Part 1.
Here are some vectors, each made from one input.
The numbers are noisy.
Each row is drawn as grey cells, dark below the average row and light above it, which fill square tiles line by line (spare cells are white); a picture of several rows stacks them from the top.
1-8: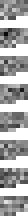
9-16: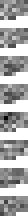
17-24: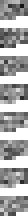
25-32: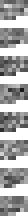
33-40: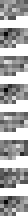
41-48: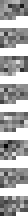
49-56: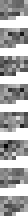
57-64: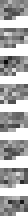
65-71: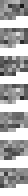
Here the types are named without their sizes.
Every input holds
a label.
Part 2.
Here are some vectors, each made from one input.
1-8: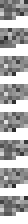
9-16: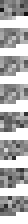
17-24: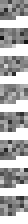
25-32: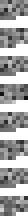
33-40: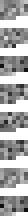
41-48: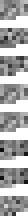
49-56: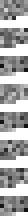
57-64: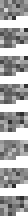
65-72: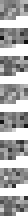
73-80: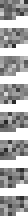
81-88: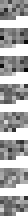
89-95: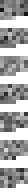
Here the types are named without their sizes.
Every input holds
a label.
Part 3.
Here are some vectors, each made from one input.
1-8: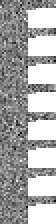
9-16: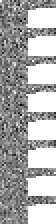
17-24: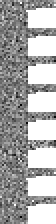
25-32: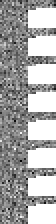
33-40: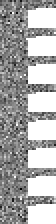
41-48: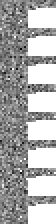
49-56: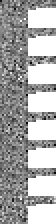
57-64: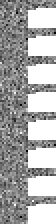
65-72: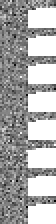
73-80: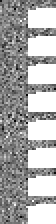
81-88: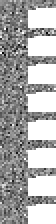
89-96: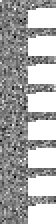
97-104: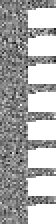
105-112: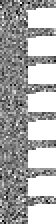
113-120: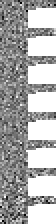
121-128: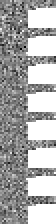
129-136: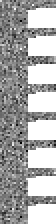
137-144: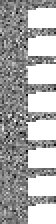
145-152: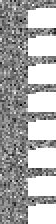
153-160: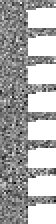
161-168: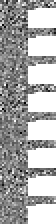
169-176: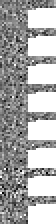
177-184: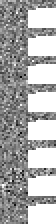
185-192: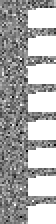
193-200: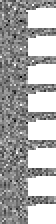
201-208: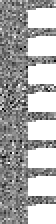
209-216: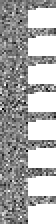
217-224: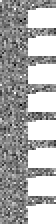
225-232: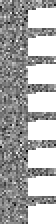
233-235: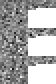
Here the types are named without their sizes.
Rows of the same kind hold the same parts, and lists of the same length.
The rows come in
2 kinds.
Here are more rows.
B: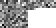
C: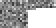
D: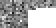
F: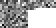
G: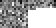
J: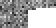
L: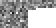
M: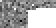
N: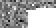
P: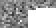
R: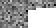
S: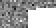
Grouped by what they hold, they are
B, F
C, D, G, J, L, M, N, P, R, S

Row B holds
a fixed value.
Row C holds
three true/false values.
